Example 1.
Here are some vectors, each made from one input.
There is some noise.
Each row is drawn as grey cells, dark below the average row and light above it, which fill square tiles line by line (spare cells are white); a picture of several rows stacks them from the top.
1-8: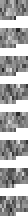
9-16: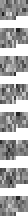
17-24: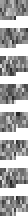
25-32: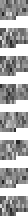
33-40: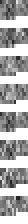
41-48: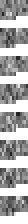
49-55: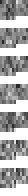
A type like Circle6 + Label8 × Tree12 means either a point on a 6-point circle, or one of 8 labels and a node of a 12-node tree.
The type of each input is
Line10.
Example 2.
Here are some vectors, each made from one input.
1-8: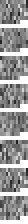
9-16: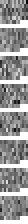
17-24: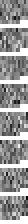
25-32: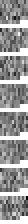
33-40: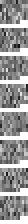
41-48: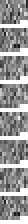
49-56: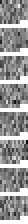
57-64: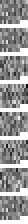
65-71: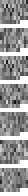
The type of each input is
Line14.
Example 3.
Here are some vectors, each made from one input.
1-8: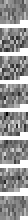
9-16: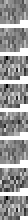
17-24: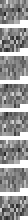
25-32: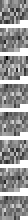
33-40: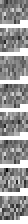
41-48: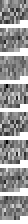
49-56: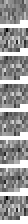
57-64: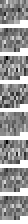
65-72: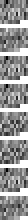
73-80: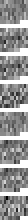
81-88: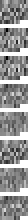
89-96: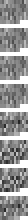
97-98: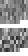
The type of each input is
Line5.
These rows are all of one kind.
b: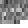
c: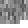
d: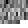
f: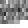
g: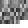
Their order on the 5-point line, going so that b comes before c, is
d, b, c, f, g.
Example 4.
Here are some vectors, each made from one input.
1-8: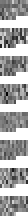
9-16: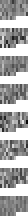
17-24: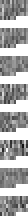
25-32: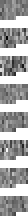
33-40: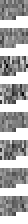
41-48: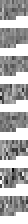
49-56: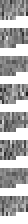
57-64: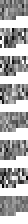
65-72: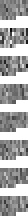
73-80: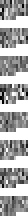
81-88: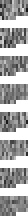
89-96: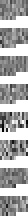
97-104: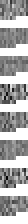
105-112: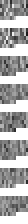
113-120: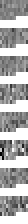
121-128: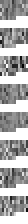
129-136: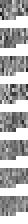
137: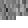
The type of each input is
Line7.
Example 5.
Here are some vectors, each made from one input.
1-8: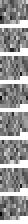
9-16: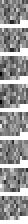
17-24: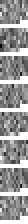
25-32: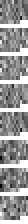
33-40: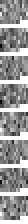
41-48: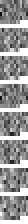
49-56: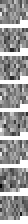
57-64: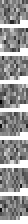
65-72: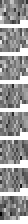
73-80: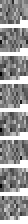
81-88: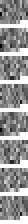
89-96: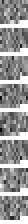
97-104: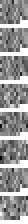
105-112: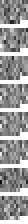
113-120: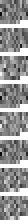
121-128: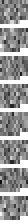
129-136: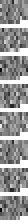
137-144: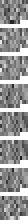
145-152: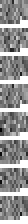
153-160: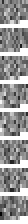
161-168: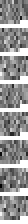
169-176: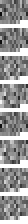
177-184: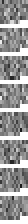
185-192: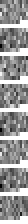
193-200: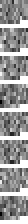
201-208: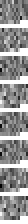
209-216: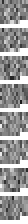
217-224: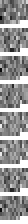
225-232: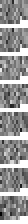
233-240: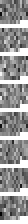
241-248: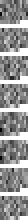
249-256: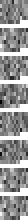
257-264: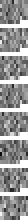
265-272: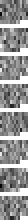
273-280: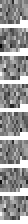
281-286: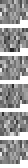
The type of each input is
Bool × Bool × Bool.
